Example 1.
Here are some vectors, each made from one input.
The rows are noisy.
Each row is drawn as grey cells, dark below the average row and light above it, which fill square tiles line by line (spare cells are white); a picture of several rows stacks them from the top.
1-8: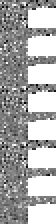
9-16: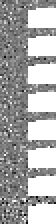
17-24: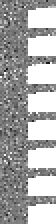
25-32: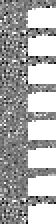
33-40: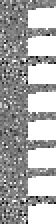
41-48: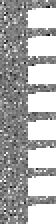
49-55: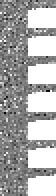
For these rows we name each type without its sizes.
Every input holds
a list of points on a circle.
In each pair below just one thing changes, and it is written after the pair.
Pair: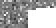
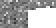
the place on the circle in item 2 of the list
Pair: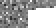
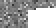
the place on the circle in item 1 of the list
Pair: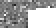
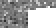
the place on the circle in item 2 of the list
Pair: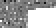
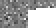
the place on the circle in item 1 of the list
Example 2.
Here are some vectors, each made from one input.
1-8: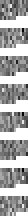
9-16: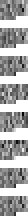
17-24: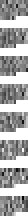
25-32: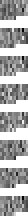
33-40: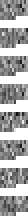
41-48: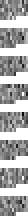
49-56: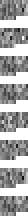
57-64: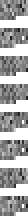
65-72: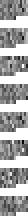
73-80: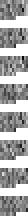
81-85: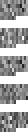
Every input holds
either a point on a 10-point line, or three true/false values.
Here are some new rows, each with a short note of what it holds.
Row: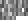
a point on a 10-point line
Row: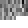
a point on a 10-point line
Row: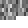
a point on a 10-point line
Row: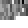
a point on a 10-point line
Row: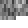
three true/false values
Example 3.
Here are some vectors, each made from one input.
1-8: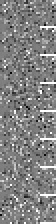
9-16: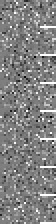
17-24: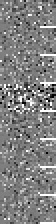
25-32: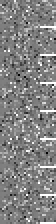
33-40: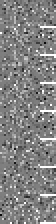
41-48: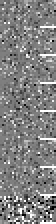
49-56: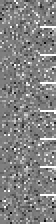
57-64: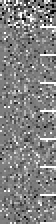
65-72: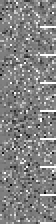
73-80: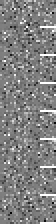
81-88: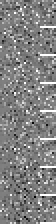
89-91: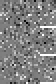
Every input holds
either a fixed value, or one of 8 labels and a true/false value.
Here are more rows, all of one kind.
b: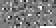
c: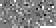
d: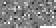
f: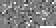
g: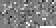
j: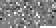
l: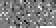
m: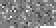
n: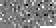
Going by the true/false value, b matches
j and n.
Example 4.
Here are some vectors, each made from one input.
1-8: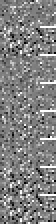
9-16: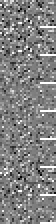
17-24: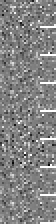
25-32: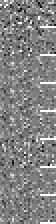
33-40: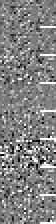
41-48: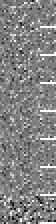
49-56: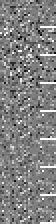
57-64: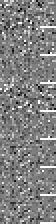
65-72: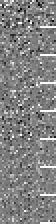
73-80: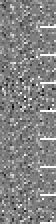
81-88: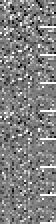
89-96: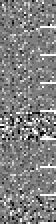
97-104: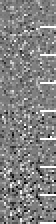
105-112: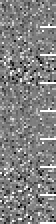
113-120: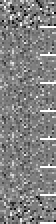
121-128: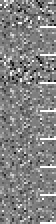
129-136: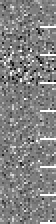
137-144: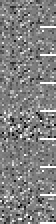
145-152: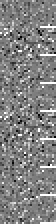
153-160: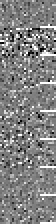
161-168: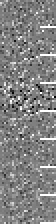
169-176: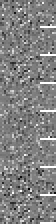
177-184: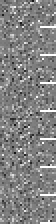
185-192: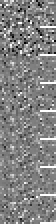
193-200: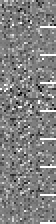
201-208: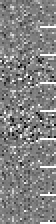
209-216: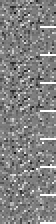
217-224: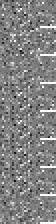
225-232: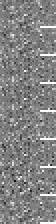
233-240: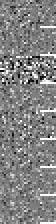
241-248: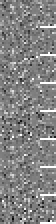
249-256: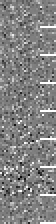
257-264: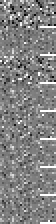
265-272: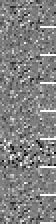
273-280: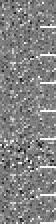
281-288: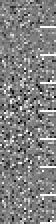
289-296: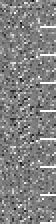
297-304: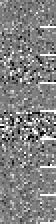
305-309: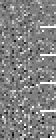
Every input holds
a list of up to two points on a 5-point line.
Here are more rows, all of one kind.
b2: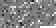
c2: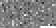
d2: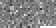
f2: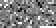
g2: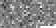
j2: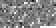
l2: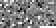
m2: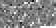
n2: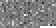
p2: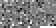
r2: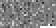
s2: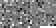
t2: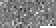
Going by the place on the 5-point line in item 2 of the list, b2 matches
l2, p2, r2 and s2.
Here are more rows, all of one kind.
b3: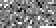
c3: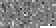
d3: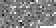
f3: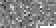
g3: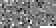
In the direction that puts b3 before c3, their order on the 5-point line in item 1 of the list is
b3, g3, c3, f3, d3.
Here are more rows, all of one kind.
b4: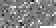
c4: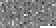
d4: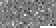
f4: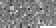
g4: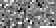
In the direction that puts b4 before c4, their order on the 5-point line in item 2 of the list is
g4, b4, c4, d4, f4.
